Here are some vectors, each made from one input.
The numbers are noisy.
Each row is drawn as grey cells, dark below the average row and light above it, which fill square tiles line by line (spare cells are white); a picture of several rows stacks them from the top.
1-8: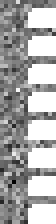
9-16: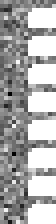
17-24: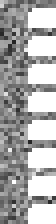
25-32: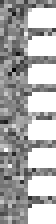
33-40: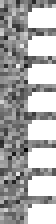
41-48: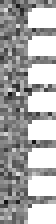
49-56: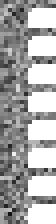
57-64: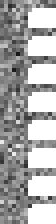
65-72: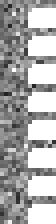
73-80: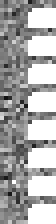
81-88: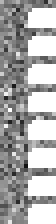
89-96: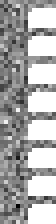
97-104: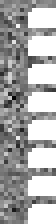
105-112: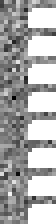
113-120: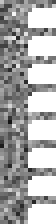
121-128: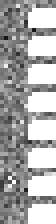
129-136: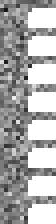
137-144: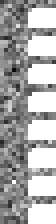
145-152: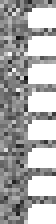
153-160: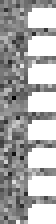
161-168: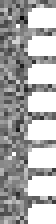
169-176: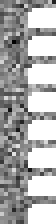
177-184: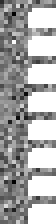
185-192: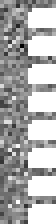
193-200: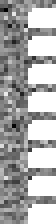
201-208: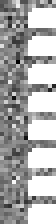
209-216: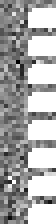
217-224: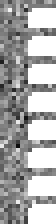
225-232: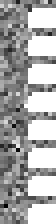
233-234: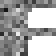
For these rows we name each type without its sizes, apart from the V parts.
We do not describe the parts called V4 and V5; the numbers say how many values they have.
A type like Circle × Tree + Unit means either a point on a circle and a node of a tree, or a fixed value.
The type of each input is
Line × Tree × V4 × V5.
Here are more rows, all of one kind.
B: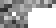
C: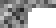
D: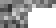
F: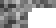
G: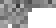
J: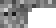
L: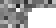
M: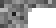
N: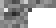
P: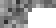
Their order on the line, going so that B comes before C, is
B, D, F, M, J, C, N, P, G, L.
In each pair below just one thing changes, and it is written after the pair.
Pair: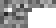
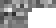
the value of V5
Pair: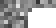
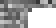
the place on the line
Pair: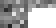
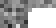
the node of the tree
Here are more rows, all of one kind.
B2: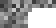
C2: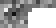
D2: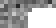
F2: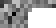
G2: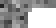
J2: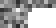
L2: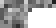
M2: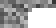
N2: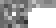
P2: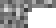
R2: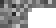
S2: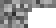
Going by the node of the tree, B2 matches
J2 and L2.
